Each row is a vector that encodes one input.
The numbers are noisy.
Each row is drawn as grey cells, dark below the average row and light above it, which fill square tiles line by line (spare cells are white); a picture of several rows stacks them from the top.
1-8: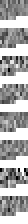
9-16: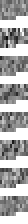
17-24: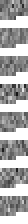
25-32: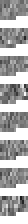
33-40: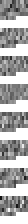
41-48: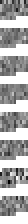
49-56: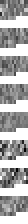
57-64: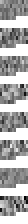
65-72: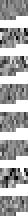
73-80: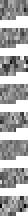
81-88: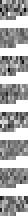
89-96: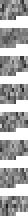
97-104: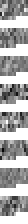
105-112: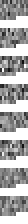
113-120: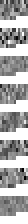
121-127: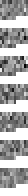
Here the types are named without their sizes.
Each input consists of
a list of points on a line.
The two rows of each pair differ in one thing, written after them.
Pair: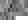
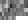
the place on the line in item 2 of the list
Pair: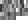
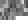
the place on the line in item 1 of the list
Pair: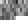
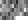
the place on the line in item 1 of the list
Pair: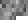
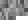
the place on the line in item 1 of the list
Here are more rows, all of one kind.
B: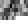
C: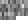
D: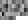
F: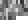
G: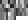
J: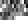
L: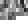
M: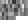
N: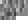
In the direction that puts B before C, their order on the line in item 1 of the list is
B, N, G, J, F, C, D, M, L.
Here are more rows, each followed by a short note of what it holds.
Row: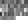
a list of one item
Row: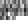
the empty list
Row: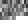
the empty list
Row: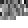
a list of one item
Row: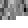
the empty list
